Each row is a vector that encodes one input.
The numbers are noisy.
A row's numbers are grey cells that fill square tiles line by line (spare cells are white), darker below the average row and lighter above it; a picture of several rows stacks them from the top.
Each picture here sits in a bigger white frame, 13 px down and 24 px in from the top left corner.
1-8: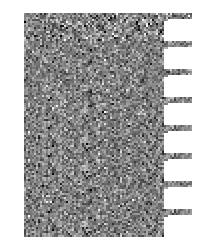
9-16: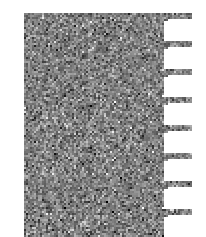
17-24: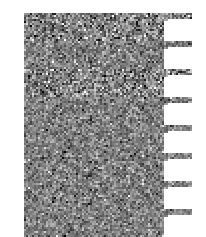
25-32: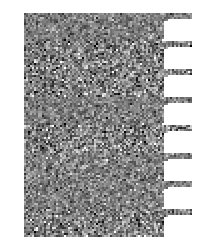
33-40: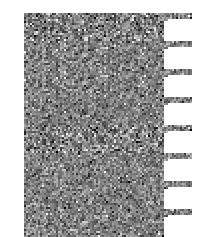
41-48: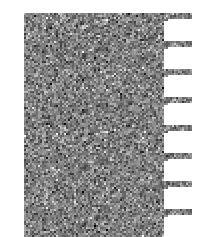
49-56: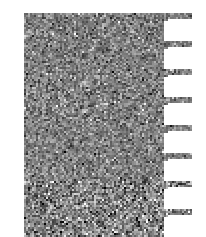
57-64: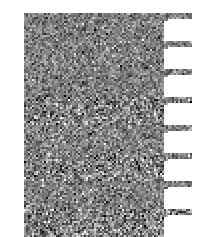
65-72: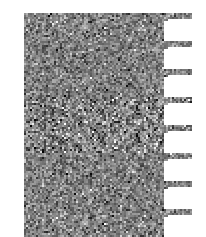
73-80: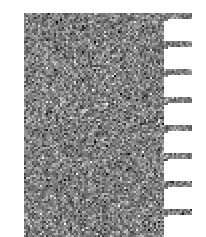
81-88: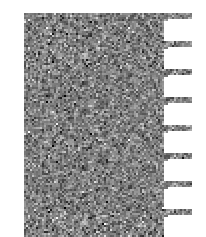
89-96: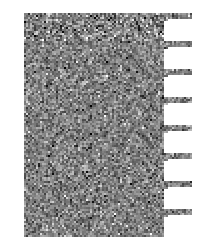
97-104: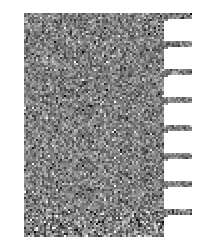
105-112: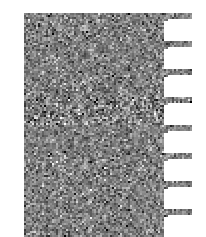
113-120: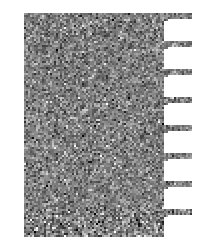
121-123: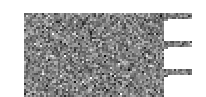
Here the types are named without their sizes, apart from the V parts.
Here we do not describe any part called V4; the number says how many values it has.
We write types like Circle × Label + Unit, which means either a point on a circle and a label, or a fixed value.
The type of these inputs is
Bool × V4 + List(Circle + Line).
